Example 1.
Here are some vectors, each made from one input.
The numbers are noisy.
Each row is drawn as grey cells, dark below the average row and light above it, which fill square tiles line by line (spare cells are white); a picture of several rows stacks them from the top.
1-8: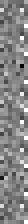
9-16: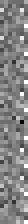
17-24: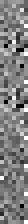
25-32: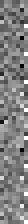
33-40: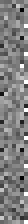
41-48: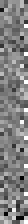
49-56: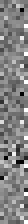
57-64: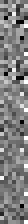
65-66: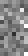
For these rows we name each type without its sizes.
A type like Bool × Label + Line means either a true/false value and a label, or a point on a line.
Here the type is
List(Line).
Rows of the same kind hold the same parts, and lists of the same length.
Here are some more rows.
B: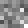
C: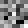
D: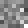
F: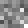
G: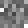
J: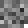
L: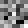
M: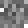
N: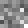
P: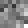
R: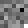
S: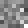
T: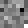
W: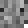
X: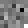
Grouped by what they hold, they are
B, D, F, G, M, N, S
C, L
J, P, R, T, W, X

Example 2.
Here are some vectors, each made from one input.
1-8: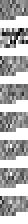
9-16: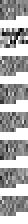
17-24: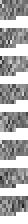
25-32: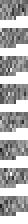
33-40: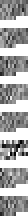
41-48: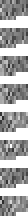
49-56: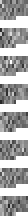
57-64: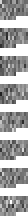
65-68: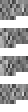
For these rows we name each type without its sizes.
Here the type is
Bool × Label + Unit.
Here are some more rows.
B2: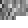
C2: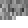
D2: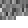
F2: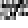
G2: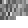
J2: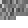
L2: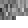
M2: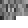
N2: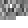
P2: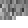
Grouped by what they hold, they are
B2, C2, D2, G2, J2, L2, M2, N2, P2
F2

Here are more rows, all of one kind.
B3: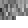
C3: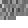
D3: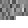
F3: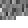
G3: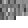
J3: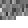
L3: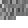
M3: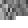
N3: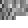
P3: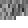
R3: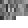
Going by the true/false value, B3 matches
D3, G3, N3 and R3.
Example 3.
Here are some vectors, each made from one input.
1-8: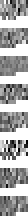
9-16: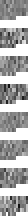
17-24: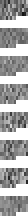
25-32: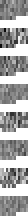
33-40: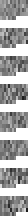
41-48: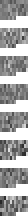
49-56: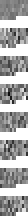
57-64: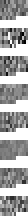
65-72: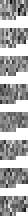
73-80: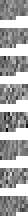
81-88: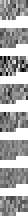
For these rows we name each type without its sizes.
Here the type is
Line × (Tree + Unit).
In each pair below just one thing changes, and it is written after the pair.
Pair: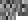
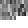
the node of the tree
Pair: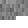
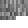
the place on the line
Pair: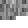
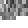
the place on the line
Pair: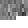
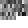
the place on the line
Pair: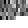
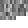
the place on the line
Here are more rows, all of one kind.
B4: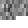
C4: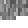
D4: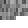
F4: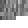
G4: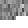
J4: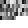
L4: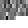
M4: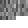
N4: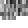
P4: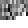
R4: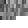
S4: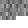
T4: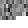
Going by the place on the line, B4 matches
D4, G4, J4 and S4.
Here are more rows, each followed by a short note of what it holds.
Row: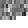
a point on a line
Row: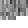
a point on a line and a node of a tree
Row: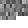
a point on a line and a node of a tree
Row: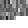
a point on a line and a node of a tree
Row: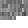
a point on a line
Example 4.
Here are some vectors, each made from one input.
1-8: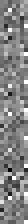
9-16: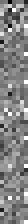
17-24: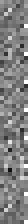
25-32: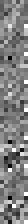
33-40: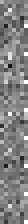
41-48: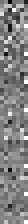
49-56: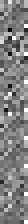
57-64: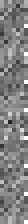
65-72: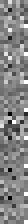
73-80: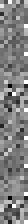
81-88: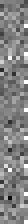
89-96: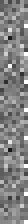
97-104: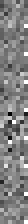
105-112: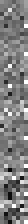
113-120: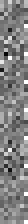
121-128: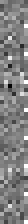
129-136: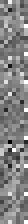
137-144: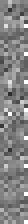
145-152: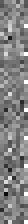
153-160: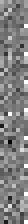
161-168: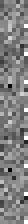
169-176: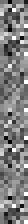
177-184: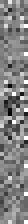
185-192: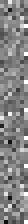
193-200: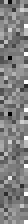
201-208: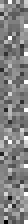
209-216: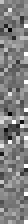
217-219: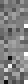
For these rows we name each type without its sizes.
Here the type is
Bool × (Tree + Unit).
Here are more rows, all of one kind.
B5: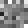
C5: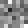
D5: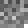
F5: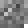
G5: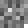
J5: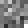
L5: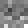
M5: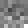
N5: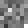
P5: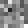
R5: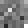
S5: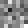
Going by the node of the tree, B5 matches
C5 and S5.
